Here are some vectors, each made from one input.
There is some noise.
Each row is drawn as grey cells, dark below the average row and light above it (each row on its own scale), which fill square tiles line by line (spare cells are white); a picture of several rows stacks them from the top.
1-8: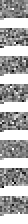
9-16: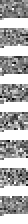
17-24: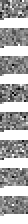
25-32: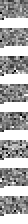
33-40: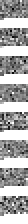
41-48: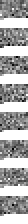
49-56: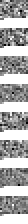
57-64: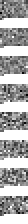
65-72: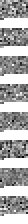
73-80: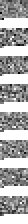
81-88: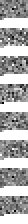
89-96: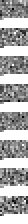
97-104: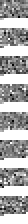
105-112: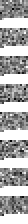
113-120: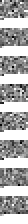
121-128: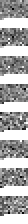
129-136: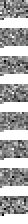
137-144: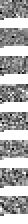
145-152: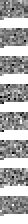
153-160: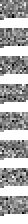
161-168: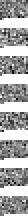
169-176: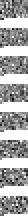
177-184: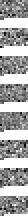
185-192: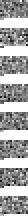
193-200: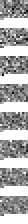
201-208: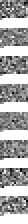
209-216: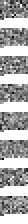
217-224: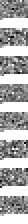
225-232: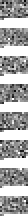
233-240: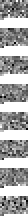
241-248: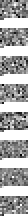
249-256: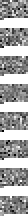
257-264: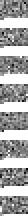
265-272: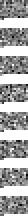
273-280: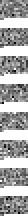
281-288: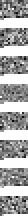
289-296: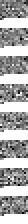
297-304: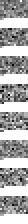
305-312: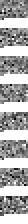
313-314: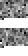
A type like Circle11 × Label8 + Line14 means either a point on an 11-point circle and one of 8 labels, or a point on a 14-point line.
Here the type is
Circle9 × (Line7 + Tree13) × Line8.
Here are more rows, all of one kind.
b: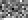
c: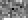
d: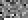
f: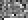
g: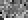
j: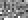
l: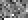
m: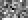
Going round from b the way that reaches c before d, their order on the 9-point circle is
b, m, c, d, l, j, f, g.
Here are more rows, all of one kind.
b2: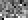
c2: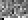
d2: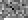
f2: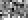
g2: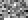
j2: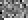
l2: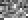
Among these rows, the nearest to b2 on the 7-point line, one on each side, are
c2 and j2.
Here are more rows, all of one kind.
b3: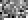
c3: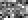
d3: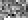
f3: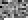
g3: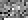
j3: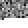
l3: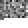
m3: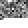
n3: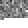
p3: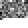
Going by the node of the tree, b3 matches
l3 and n3.
